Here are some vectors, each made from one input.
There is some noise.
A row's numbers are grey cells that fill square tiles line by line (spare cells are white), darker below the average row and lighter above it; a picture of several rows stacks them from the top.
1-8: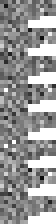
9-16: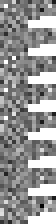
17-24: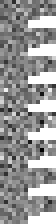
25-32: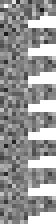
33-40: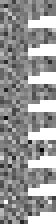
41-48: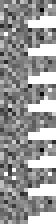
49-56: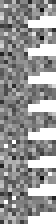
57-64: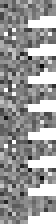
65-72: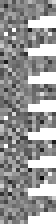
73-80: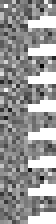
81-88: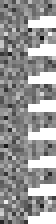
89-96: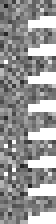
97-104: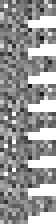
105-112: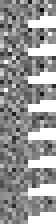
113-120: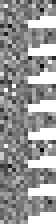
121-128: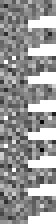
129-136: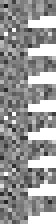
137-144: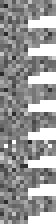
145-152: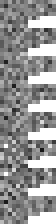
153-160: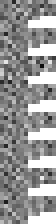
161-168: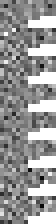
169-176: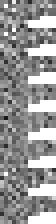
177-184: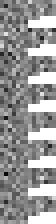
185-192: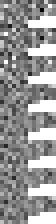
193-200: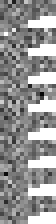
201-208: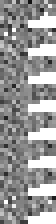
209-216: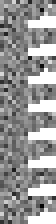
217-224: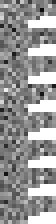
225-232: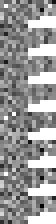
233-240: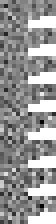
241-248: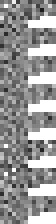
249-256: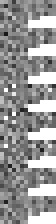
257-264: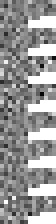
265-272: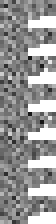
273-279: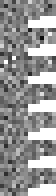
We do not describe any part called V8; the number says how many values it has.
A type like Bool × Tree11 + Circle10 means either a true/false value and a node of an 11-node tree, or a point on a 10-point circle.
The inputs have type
(Bool × V8 + Line5) × Line6 + Line7 × Line7 × Line7.
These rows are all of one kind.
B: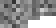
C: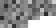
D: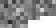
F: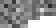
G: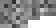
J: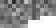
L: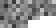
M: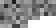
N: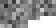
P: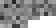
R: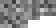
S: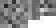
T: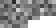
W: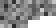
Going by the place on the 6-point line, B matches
F, G, R and S.
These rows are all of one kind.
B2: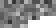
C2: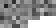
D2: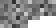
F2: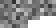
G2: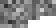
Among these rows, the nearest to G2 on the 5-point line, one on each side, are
B2 and C2.
